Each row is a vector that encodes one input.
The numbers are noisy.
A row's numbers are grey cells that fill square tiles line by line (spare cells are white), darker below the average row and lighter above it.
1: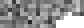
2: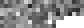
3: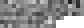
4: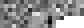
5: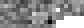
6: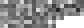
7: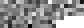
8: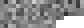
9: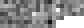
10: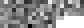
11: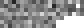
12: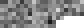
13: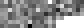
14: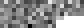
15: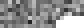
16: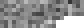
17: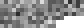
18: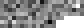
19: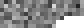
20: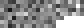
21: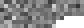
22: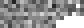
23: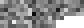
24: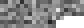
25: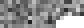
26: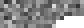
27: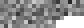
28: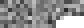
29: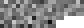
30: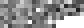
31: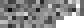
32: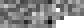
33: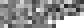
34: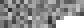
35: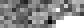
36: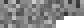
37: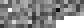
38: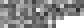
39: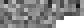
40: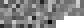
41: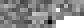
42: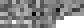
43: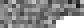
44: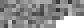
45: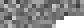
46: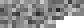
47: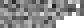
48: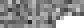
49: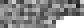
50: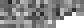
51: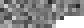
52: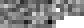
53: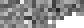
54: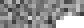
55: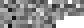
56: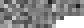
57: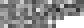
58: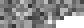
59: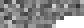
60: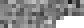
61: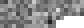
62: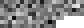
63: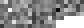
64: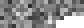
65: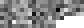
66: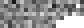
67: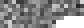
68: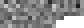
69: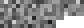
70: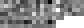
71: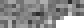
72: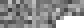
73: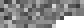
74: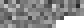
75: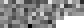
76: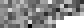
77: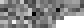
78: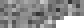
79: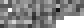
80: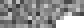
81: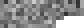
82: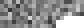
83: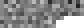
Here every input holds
a true/false value, together with either a point on a 6-point circle, or a point on a 5-point line.
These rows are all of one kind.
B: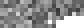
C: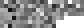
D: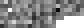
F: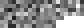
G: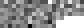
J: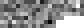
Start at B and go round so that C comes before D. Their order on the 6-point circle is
B, C, G, D, J, F.
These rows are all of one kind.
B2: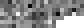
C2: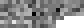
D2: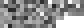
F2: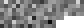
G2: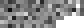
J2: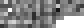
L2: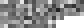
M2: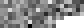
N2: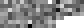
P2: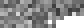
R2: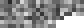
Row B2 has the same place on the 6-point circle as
G2 and R2.
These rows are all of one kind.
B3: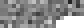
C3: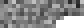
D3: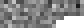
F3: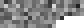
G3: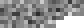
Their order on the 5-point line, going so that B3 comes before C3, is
G3, B3, C3, D3, F3.
